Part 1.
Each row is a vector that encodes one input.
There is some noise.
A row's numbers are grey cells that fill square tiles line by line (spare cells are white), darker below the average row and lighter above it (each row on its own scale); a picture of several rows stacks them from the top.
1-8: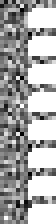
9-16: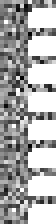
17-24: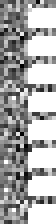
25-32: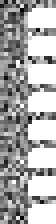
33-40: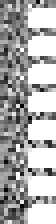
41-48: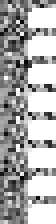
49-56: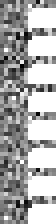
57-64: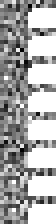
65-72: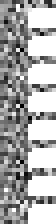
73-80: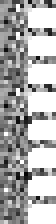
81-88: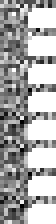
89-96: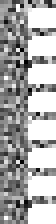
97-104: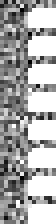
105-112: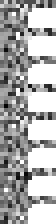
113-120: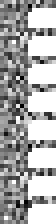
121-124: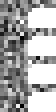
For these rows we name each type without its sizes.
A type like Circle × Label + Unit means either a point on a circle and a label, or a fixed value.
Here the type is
Bool × Bool × Bool.
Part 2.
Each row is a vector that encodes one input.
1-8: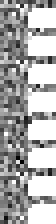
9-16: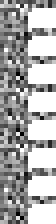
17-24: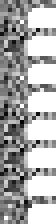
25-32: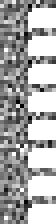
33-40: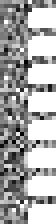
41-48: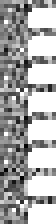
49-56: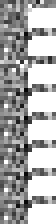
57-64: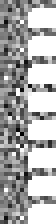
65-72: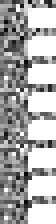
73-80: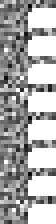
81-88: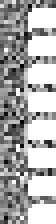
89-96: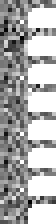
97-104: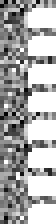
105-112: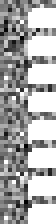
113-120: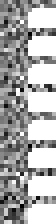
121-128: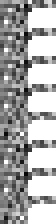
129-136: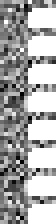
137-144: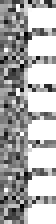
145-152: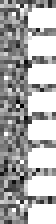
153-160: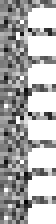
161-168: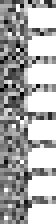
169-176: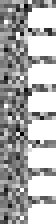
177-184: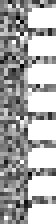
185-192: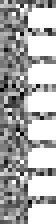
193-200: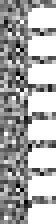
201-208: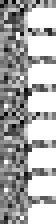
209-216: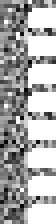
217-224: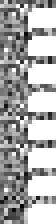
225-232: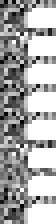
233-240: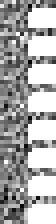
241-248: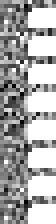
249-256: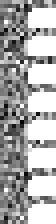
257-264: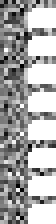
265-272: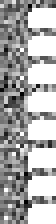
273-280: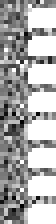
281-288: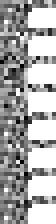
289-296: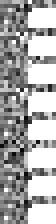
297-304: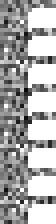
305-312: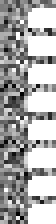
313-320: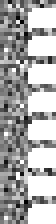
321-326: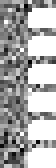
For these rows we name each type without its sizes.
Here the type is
Bool × Bool × Bool.
